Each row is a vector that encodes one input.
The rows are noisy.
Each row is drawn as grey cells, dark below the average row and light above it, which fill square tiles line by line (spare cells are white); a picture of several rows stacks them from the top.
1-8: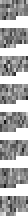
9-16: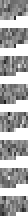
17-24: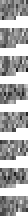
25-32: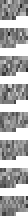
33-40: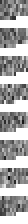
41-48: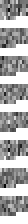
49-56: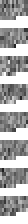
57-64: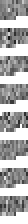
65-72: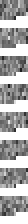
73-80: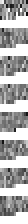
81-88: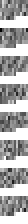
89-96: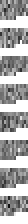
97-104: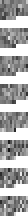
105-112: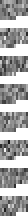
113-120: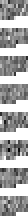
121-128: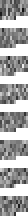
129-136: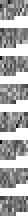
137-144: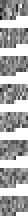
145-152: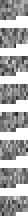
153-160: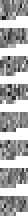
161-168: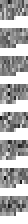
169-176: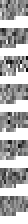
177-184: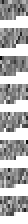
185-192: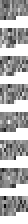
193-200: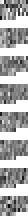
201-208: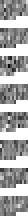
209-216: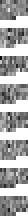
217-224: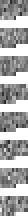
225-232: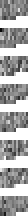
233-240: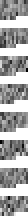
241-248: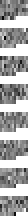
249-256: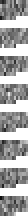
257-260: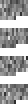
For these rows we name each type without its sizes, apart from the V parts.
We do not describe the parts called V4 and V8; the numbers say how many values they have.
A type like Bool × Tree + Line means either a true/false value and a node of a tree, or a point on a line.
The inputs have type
List(Line × (Line × V4 + V8)).
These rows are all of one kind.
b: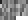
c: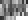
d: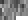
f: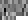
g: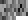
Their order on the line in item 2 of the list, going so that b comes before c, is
b, d, f, c, g.
